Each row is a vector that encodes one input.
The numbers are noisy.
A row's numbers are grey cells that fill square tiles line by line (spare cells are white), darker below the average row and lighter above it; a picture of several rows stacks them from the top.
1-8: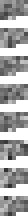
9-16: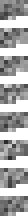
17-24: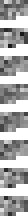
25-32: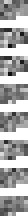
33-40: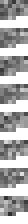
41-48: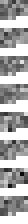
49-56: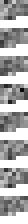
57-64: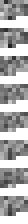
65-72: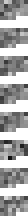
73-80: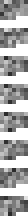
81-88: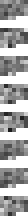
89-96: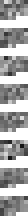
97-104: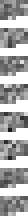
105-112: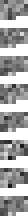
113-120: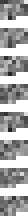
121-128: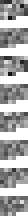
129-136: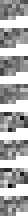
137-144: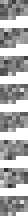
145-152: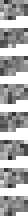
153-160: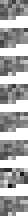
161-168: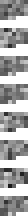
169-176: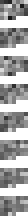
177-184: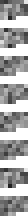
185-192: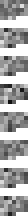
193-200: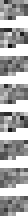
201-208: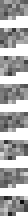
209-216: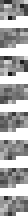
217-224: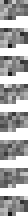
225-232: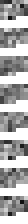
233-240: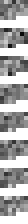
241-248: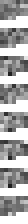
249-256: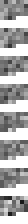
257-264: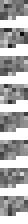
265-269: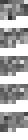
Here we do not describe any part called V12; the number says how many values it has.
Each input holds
either a point on a 5-point line and a true/false value, or a value of V12.
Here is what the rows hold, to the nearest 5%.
About 40% of them hold a point on a 5-point line and a true/false value. The rest hold a value of V12.
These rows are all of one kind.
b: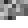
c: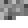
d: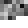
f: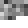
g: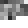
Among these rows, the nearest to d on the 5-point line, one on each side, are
b and c.
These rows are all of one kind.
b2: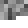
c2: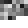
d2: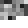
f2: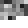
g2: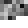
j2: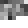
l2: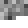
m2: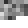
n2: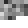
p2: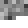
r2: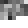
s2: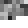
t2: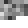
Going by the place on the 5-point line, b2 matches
j2 and r2.
